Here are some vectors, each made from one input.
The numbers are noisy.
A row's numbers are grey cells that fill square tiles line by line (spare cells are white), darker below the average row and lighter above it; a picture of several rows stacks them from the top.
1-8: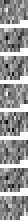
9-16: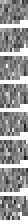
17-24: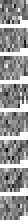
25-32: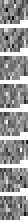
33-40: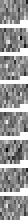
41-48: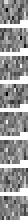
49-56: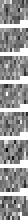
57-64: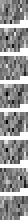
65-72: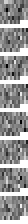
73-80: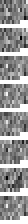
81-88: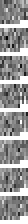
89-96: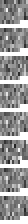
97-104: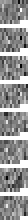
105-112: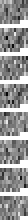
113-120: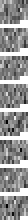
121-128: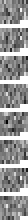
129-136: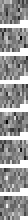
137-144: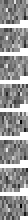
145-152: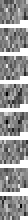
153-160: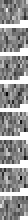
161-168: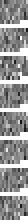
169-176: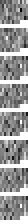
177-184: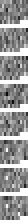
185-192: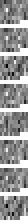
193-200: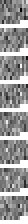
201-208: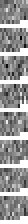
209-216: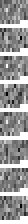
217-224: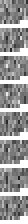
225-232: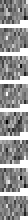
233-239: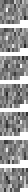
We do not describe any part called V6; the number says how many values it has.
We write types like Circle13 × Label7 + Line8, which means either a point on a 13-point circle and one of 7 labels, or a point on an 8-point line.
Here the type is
Bool × List2(Line10 + V6).
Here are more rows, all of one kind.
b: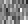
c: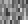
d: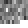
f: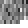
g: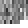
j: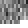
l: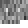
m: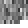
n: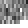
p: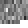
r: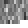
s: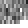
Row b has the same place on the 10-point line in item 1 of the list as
n, r and s.
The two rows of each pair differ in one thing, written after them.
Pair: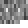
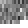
the true/false value
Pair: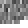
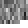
the true/false value
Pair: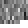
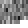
the true/false value
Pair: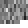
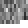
the value of V6 in item 1 of the list
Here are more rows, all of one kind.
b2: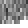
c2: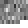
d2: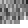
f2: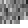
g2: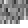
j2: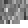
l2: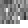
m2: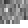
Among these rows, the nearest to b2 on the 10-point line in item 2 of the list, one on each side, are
j2 and m2.
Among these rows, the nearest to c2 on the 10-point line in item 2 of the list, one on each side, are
d2 and j2.
